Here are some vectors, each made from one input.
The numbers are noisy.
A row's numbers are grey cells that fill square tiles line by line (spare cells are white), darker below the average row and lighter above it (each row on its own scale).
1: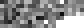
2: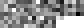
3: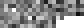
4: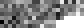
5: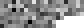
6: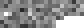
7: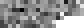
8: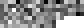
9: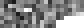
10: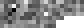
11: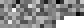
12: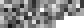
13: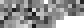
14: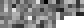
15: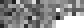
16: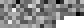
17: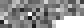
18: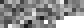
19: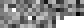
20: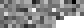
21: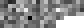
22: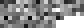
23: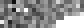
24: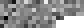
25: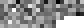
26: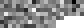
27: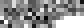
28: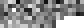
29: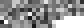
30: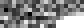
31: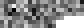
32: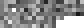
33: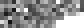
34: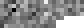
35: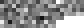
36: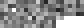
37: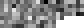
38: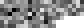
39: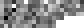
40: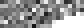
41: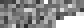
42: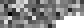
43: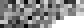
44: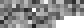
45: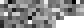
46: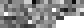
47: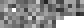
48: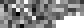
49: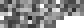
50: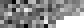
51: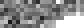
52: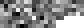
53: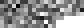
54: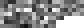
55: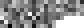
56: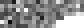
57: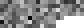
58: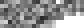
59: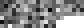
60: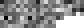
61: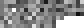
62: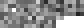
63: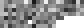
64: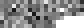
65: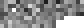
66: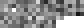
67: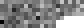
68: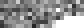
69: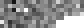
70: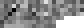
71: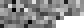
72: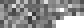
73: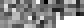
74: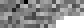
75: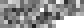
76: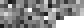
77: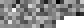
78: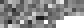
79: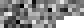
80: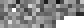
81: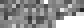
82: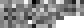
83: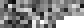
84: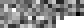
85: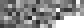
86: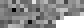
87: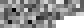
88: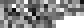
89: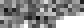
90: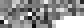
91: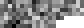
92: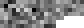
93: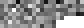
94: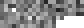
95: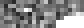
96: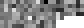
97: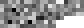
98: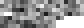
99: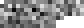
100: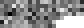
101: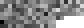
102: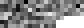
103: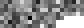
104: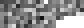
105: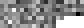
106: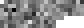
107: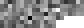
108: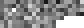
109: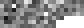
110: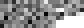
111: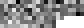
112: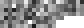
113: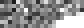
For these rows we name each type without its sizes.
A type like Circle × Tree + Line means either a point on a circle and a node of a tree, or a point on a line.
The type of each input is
Bool × Bool × Bool × Label + Line.
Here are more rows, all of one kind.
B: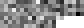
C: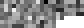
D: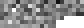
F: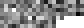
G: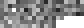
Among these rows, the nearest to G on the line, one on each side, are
B and D.
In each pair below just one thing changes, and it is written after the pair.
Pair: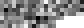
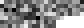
one of the three true/false values
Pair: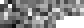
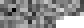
one of the three true/false values
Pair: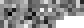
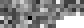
the label
